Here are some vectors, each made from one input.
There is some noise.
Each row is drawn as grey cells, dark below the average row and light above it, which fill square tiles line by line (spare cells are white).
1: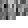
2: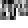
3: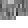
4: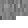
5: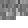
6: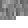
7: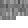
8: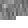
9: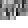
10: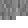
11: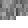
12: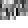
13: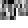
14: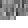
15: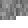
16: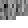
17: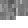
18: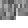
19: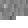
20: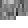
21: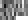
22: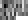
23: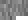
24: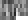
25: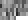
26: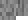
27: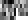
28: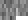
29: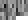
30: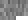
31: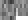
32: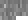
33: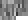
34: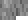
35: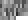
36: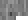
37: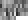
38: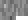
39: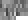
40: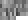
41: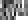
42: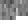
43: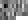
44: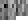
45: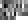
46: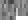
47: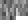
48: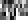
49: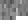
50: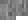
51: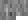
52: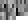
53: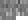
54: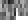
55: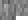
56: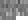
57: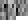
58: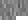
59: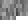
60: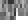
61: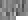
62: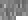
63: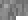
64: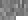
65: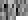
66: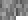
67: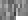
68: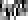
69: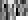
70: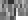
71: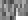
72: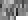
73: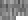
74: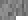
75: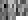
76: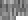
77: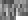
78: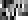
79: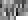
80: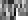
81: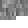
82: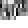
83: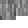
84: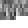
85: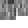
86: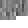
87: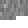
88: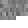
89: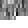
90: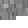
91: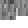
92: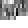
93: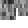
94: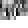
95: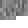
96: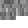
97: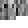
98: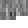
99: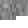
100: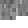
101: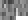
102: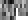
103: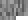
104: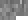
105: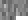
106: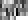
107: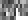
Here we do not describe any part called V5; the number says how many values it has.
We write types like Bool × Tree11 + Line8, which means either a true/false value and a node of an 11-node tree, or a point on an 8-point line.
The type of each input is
Line4 + List2(Bool × V5).
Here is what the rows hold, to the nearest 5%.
About 15% of them hold a point on a 4-point line. The rest are lists of up to two items, each a true/false value and a value of V5: about 5% of all rows are empty, 30% hold one and 50% two.
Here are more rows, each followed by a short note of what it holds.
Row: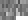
the empty list
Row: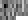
a point on a 4-point line
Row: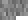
a list of two items
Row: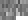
the empty list
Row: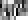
a list of one item
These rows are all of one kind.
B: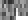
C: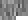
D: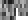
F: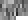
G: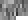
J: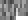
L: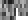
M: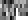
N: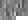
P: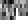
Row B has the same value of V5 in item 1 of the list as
D, F, G and L.
